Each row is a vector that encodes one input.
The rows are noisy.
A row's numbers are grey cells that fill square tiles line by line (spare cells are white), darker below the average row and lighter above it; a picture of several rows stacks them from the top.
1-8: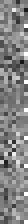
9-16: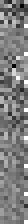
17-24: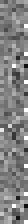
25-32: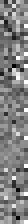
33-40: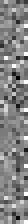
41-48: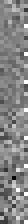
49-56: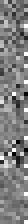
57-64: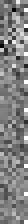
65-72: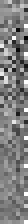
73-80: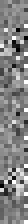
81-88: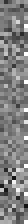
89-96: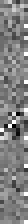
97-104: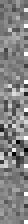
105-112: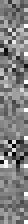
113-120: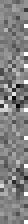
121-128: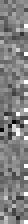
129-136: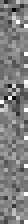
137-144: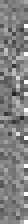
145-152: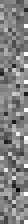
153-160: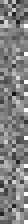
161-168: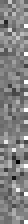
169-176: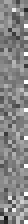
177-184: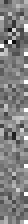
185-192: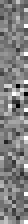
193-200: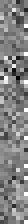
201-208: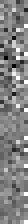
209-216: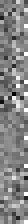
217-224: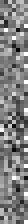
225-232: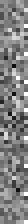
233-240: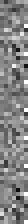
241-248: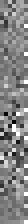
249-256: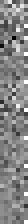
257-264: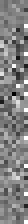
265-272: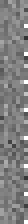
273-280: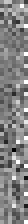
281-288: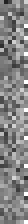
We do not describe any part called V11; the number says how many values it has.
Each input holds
a list of up to two items, each one of 10 labels and a value of V11.
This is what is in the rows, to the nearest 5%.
All of them are lists of up to two items, each one of 10 labels and a value of V11: about 5% are empty, 40% hold one and 55% two.
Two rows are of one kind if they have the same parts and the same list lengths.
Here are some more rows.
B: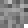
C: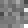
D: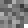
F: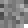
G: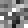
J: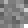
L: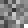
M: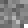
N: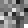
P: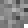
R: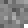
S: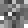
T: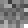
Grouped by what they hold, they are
B, D, L, M, N, P, R
C, F, J, T
G, S

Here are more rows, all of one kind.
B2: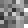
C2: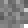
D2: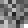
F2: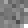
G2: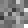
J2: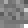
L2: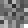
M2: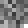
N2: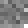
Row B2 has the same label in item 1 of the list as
C2, G2 and J2.
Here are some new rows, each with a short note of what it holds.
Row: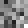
the empty list
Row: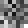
a list of one item
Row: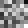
a list of one item
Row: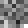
a list of one item
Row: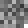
a list of two items
